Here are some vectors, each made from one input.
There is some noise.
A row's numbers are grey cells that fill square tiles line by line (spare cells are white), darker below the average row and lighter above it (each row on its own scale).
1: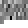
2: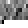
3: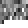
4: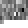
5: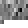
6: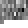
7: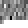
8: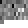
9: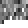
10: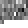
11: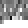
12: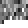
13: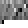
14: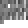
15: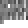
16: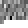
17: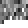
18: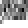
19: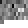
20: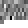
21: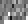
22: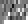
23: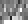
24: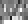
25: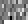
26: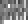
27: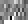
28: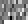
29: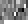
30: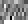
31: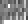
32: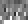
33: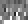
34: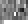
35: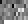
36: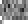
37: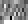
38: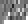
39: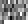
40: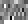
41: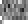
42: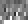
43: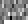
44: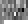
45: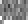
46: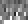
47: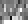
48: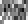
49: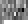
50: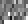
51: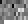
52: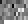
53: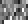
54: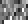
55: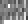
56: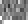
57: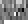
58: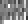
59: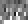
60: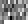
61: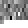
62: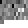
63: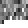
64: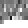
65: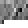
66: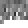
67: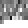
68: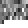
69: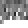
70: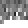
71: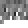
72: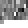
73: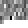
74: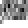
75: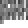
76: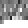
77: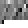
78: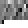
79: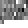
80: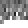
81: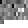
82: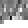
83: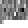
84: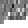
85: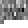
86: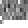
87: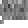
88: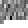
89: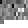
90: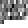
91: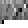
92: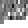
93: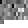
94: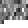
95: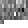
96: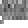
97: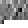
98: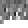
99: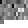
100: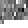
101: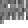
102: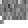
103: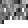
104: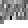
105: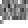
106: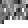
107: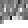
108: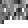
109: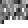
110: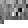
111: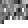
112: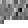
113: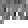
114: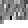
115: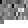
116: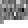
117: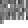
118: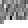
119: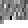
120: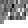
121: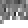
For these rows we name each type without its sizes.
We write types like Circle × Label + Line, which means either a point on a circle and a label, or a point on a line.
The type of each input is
Label × (Label × Label + Unit).
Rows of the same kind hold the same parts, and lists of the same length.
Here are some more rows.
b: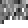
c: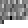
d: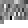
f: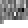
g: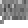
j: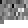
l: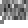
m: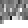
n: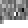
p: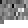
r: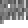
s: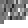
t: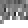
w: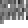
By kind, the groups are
b, j, m, p, r, t, w
c, d, f, g, l, n, s

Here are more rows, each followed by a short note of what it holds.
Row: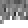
a label
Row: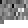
a label
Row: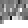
a label
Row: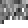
a label
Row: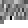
three labels
